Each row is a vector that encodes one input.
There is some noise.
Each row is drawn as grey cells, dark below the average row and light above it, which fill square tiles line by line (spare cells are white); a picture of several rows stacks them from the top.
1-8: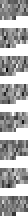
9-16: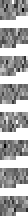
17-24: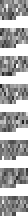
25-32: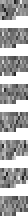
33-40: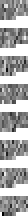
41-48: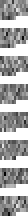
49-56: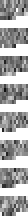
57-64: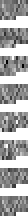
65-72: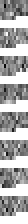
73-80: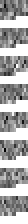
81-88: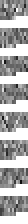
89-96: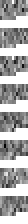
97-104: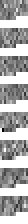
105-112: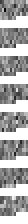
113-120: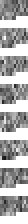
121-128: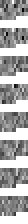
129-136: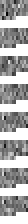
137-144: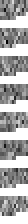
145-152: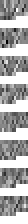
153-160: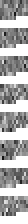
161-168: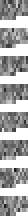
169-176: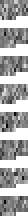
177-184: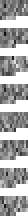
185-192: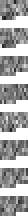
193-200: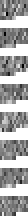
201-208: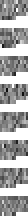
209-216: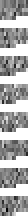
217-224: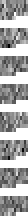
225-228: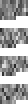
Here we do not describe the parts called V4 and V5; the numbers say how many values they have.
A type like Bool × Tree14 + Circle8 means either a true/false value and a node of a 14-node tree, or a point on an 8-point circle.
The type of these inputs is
(Bool × V4 + Unit) × V5 + Label6 × Tree9.
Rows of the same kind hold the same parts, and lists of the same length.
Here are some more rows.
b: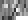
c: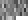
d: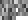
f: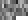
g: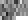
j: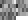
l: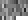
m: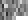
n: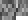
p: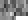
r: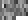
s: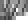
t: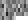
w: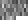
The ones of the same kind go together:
b, d, g, j, m, s, t
c, f, l, r, w
n, p

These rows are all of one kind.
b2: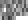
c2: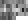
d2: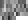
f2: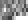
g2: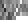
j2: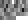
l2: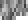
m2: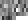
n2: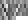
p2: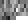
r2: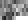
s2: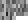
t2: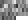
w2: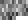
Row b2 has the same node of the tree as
c2, f2, r2 and w2.
